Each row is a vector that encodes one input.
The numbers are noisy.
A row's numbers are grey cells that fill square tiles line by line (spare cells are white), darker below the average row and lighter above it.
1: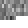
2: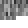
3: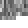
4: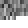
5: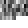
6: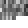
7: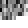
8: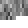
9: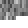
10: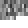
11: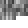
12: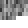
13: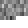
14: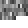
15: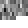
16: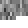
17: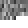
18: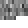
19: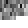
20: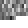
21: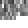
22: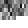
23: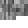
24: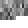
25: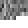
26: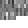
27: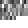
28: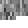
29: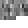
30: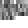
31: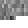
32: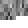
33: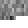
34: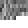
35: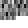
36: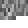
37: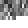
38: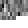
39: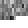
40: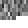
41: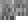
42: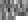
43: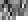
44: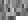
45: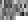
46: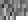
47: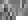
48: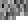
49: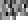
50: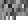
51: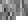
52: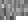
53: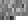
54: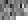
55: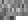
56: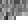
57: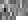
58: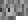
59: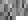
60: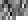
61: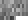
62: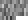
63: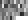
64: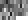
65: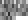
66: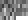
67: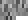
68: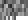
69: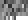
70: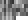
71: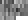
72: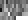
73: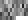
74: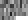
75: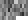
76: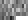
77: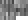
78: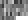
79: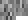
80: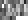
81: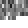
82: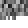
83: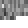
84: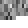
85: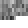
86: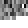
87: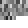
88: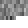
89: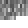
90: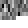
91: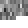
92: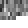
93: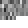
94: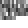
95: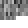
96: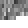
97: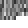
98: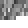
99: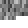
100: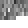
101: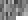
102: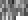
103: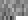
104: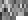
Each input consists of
four true/false values.
